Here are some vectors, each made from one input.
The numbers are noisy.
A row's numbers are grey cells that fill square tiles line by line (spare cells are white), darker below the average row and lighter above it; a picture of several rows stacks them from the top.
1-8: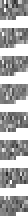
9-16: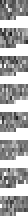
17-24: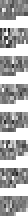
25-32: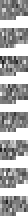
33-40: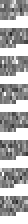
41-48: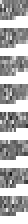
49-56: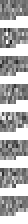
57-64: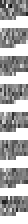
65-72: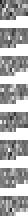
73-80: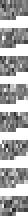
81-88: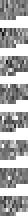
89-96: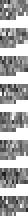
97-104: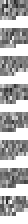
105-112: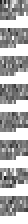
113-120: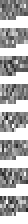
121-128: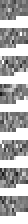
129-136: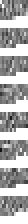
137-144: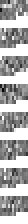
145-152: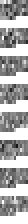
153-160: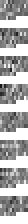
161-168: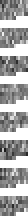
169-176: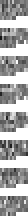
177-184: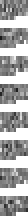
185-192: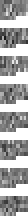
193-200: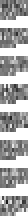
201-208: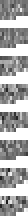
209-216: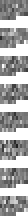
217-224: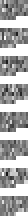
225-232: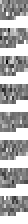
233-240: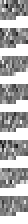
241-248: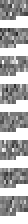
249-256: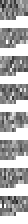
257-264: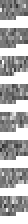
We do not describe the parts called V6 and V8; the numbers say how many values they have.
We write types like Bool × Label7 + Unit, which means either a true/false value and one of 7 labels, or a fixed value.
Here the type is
(Bool × Bool × Bool × Bool + V6) × V8 + List2(Circle9).
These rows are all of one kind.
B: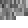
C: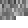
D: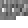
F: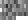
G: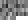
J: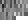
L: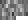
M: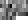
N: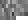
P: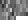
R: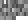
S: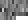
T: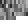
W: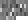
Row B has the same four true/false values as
D, N, S and T.
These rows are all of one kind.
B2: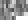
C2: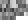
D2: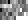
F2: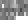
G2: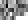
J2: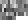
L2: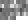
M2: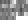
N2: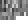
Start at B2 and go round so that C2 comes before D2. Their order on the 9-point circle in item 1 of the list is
B2, J2, C2, D2, G2, N2, L2, F2, M2.
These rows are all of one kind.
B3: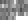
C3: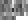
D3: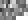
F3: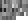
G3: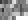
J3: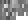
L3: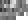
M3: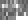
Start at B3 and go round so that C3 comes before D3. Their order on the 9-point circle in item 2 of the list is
B3, C3, J3, M3, F3, D3, L3, G3.
